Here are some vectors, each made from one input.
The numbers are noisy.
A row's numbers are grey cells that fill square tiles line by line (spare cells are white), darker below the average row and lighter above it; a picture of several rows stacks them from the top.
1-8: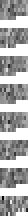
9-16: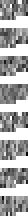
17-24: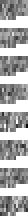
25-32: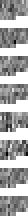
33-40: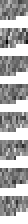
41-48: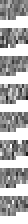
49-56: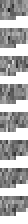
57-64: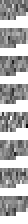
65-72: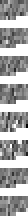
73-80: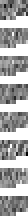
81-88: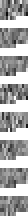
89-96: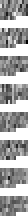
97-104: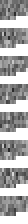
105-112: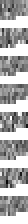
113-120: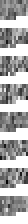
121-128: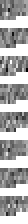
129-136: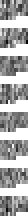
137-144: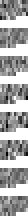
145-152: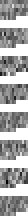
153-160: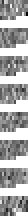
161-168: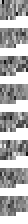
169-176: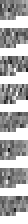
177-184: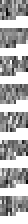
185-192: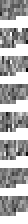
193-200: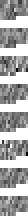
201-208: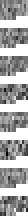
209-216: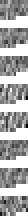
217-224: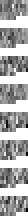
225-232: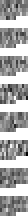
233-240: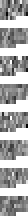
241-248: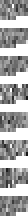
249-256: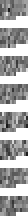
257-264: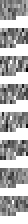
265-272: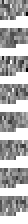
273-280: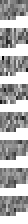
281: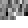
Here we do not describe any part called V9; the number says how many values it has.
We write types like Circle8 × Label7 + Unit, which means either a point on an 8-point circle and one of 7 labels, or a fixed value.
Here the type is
Line7 × (List2(V9) + Tree8) + List3(Line8).
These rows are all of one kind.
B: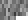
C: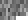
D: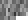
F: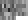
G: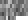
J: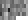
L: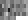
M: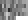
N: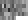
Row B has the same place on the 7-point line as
C and D.
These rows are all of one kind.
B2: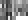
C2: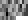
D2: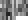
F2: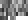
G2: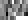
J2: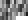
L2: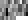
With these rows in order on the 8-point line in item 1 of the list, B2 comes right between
D2 and F2.
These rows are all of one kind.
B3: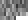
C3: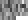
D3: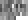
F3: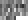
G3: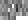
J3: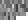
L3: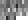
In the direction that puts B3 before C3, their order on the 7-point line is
G3, J3, B3, L3, F3, D3, C3.
